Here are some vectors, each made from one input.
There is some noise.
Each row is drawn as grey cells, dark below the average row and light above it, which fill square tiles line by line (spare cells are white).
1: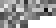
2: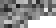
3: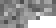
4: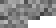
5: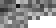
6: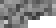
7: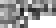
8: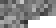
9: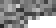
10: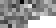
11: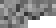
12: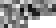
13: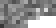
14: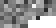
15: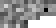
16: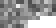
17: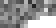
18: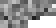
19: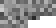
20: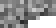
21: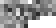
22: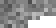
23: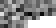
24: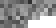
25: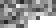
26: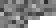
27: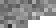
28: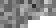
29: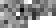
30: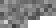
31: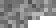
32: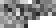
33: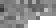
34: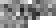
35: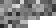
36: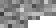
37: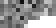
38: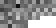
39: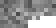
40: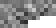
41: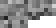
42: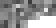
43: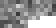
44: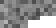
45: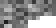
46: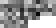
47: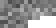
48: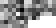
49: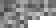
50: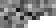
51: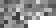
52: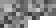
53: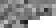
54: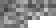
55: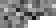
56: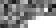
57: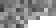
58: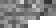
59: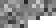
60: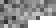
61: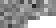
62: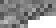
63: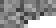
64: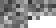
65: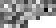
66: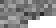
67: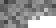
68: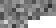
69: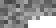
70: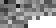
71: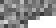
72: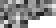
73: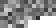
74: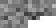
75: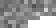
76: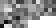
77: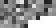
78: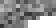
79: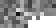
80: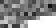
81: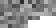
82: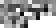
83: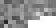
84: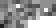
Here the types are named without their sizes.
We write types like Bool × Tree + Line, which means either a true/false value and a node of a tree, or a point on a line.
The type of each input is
List(Line).
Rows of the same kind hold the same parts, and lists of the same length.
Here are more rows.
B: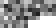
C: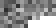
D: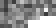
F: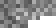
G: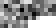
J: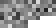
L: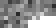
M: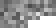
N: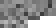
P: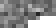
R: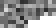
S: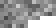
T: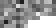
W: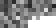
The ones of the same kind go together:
B, G
C, D, F, L, M, S, T, W
J, N, P, R

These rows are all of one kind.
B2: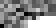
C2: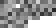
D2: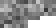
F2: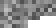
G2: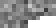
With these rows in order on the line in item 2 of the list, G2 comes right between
C2 and F2.
